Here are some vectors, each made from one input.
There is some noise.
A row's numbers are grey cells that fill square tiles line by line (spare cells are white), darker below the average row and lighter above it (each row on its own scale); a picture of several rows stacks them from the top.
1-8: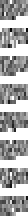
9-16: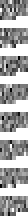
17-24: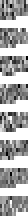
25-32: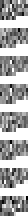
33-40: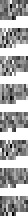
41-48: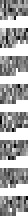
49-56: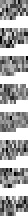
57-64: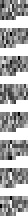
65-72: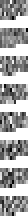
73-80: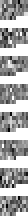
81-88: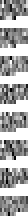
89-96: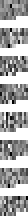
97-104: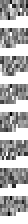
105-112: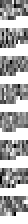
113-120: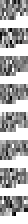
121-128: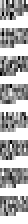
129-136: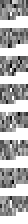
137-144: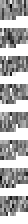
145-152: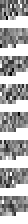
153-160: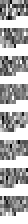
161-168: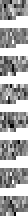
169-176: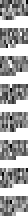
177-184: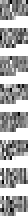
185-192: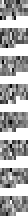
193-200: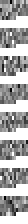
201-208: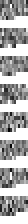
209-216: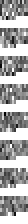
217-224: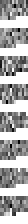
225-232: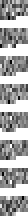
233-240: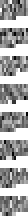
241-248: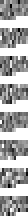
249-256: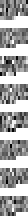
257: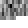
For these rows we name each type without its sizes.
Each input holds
two labels, together with either a label, or a point on a line.
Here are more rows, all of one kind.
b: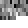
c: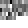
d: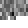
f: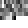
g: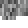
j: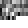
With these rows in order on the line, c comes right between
g and j.
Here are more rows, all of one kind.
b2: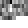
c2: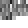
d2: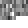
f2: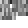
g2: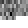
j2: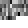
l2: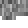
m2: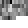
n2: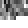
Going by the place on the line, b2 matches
d2, j2 and m2.
